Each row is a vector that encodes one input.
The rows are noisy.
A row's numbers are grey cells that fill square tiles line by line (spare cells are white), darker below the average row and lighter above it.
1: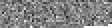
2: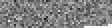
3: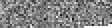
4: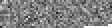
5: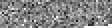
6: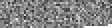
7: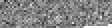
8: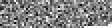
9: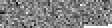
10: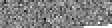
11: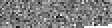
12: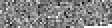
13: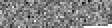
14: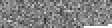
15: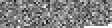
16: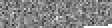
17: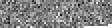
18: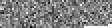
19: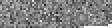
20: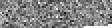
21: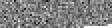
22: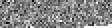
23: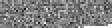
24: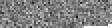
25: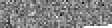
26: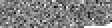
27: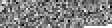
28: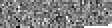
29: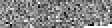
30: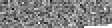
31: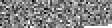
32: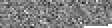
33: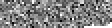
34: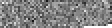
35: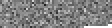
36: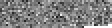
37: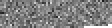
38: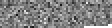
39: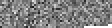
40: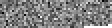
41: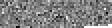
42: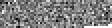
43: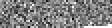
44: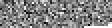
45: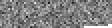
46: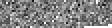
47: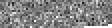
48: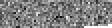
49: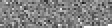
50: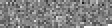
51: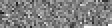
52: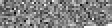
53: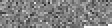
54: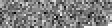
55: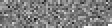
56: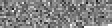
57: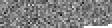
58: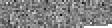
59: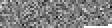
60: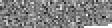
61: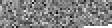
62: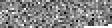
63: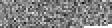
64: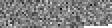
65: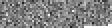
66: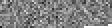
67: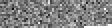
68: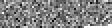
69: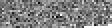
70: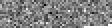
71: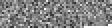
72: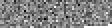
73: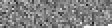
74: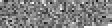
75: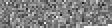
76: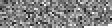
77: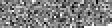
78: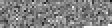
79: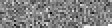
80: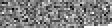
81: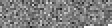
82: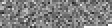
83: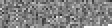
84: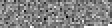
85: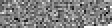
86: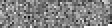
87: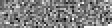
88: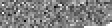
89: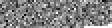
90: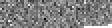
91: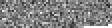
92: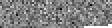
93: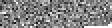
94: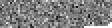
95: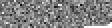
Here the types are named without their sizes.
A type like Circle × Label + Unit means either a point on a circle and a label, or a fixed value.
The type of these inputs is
(Bool × Bool × Bool + Line) × Line.
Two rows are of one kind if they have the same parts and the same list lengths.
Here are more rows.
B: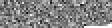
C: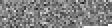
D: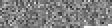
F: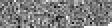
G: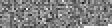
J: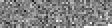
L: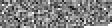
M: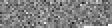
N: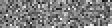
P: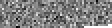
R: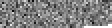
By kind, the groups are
B, F, L, P
C, D, G, J, M, N, R

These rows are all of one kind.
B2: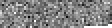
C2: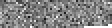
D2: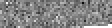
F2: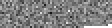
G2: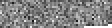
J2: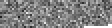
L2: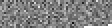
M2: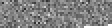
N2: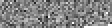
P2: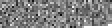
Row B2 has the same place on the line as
C2 and G2.
